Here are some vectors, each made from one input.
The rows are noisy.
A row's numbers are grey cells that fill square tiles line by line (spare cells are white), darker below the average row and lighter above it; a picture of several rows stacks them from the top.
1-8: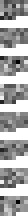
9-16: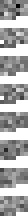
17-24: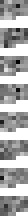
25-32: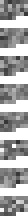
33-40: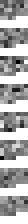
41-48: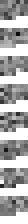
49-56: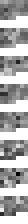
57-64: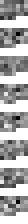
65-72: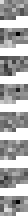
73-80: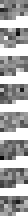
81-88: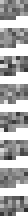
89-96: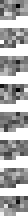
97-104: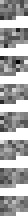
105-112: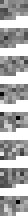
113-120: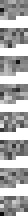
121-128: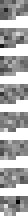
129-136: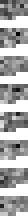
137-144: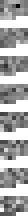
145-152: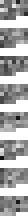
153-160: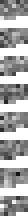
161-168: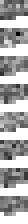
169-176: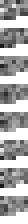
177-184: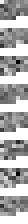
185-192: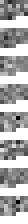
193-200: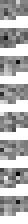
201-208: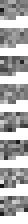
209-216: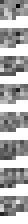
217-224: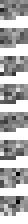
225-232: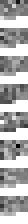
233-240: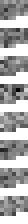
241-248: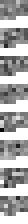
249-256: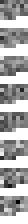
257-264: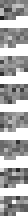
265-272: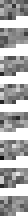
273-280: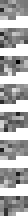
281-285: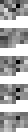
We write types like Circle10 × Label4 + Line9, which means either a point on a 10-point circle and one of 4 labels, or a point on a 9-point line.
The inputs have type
(Bool × Bool × Bool + Line9) × Line9.
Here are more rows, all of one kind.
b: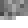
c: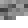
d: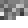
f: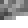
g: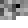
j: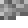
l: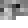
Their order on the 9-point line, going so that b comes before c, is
g, l, b, f, c, j, d.
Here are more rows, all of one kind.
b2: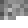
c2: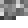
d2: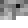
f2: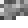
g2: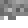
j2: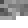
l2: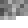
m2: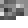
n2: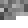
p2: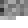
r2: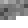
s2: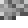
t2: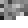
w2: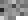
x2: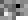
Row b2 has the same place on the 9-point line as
g2, l2, p2 and w2.
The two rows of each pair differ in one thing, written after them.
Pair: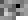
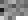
the place on the 9-point line
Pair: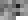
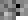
the place on the 9-point line
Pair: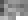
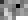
the place on the 9-point line
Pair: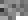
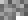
the place on the 9-point line
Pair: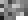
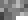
the place on the 9-point line
